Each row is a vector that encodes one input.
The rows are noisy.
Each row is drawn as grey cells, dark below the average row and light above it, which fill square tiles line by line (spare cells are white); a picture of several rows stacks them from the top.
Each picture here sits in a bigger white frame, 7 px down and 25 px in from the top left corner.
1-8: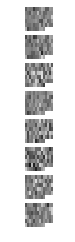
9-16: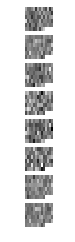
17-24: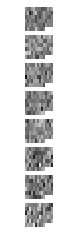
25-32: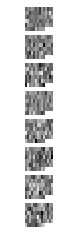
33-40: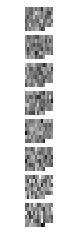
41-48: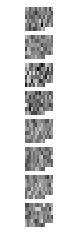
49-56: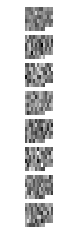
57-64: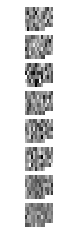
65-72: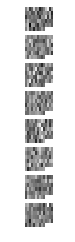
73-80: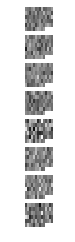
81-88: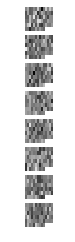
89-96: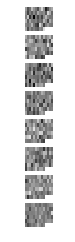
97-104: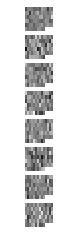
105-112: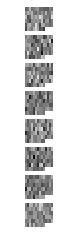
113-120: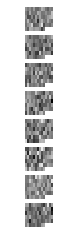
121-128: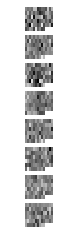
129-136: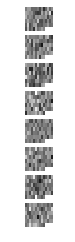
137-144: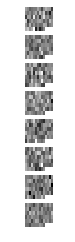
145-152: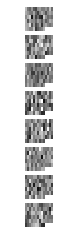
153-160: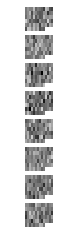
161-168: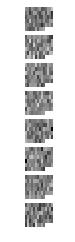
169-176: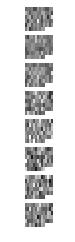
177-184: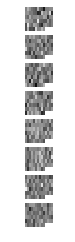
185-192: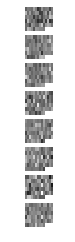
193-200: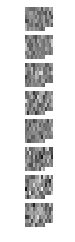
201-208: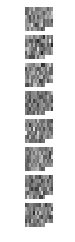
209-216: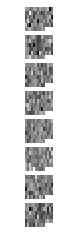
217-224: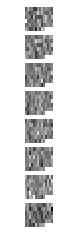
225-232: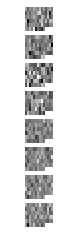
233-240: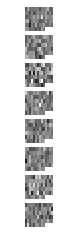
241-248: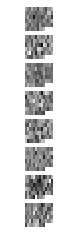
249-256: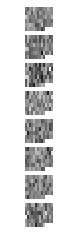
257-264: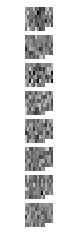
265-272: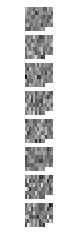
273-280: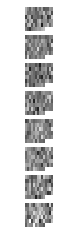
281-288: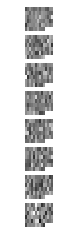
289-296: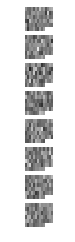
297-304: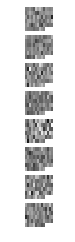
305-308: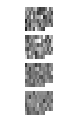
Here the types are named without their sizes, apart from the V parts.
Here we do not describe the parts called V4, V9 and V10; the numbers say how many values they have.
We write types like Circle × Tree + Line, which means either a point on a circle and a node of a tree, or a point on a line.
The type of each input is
Bool × (Line × (Line × Line + Unit) × V4 + V9) × V10.
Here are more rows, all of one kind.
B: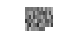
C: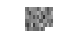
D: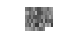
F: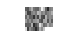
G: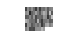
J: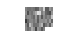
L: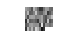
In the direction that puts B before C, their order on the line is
J, B, G, F, L, C, D.
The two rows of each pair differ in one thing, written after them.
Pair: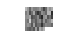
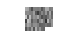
the value of V10
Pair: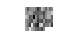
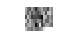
the place on one of the three lines
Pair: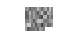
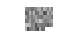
the place on one of the three lines
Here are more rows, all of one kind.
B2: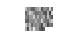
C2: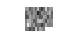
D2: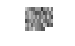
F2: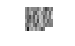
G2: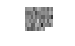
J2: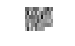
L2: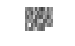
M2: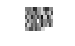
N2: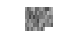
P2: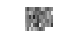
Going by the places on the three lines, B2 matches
F2 and M2.
